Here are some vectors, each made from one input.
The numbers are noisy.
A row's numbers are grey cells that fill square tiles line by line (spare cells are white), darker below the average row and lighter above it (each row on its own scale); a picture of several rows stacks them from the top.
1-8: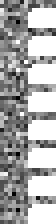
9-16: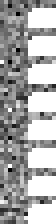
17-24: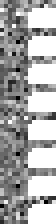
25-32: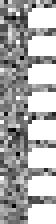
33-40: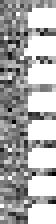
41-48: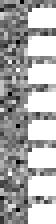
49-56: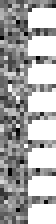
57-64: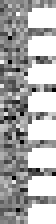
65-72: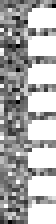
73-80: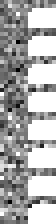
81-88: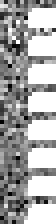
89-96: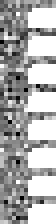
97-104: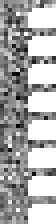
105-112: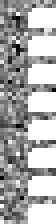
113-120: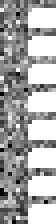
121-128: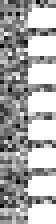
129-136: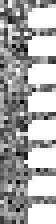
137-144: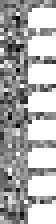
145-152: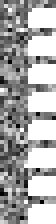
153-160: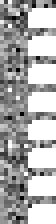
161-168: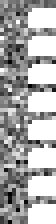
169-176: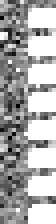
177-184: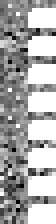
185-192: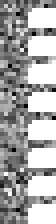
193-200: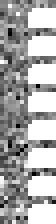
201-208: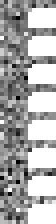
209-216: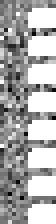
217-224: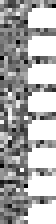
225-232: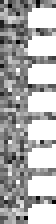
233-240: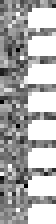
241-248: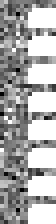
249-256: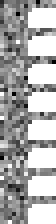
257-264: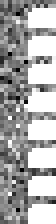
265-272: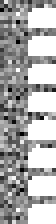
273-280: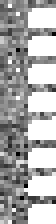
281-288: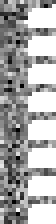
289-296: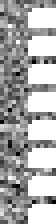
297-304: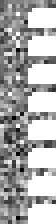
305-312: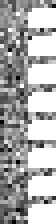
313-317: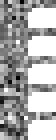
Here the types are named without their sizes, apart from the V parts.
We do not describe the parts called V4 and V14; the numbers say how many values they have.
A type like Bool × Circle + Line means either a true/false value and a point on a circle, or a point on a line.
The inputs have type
Label × Label × V4 + V14.
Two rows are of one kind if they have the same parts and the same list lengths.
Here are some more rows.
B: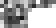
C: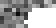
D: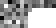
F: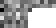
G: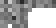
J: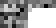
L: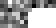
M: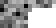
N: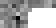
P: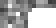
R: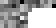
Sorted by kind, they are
B, F, G, L, N, P, R
C, D, J, M

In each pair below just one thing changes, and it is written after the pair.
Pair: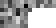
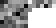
the value of V4
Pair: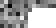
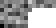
one of the two labels
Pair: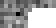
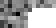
the value of V4
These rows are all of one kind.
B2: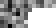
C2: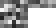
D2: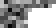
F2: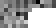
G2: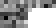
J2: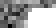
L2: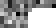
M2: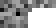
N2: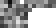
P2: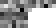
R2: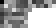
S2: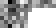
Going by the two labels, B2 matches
F2, L2 and N2.
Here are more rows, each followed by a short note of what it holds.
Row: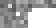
a value of V14
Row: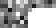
a value of V14
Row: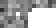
a value of V14
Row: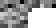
a value of V14
